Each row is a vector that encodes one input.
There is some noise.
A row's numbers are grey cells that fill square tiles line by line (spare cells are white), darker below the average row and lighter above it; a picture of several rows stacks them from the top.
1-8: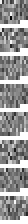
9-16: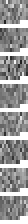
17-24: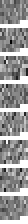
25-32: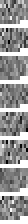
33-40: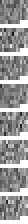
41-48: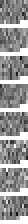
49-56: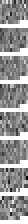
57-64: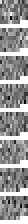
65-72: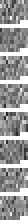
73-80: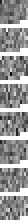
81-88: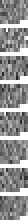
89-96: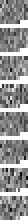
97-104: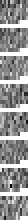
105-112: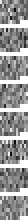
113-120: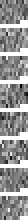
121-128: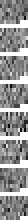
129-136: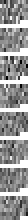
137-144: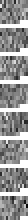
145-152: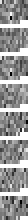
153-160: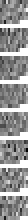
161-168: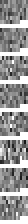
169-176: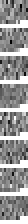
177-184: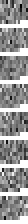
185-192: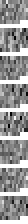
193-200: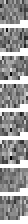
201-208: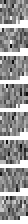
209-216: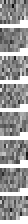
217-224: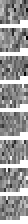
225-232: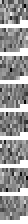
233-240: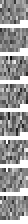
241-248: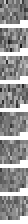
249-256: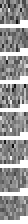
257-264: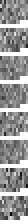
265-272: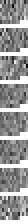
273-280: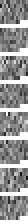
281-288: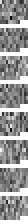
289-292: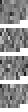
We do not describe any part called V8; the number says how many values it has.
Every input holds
one of 6 labels, together with either a point on an 11-point line, or a value of V8.
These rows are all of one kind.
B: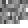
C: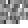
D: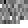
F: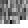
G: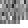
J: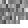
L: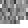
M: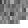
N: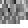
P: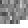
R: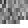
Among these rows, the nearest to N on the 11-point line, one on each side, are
G and J.
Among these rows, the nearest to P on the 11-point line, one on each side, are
C and G.
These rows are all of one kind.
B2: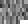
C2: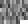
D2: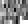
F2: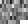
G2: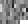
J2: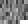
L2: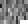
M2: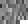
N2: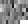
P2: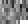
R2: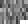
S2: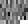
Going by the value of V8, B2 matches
C2, G2, N2 and R2.
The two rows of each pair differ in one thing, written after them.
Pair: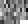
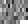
the value of V8
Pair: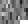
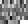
the label
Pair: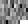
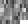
the value of V8
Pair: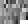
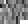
the label
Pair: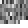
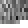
the label
